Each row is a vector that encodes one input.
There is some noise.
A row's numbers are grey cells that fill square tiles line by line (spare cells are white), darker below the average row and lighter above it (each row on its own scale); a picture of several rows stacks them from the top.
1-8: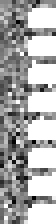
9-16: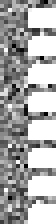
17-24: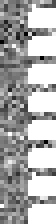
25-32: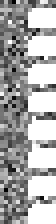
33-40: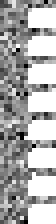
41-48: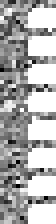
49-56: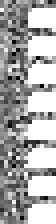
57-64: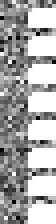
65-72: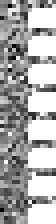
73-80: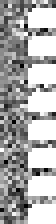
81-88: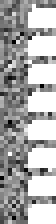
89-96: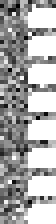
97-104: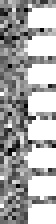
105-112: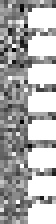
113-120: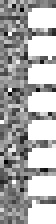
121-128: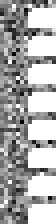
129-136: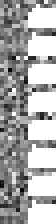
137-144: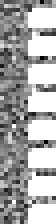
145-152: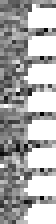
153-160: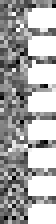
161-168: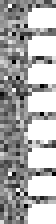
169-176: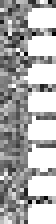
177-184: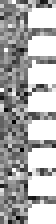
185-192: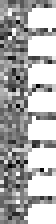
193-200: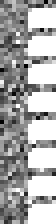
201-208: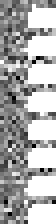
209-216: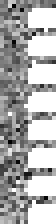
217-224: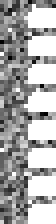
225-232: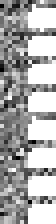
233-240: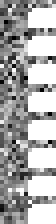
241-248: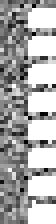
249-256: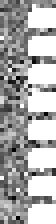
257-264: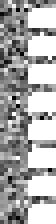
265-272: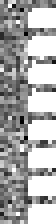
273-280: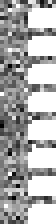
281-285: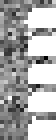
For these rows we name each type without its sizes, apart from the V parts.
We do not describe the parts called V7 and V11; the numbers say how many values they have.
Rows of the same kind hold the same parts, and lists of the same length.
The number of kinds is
2.
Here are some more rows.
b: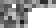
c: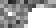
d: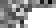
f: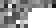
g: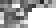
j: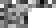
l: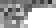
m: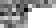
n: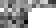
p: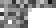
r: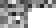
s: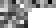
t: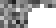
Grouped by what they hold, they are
b, c, j, n
d, f, g, l, m, p, r, s, t

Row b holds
a point on a line, a node of a tree and a value of V7.
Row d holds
a node of a tree, a value of V7 and a value of V11.
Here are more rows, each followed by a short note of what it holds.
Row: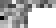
a point on a line, a node of a tree and a value of V7
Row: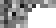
a node of a tree, a value of V7 and a value of V11
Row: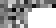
a point on a line, a node of a tree and a value of V7
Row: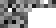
a point on a line, a node of a tree and a value of V7
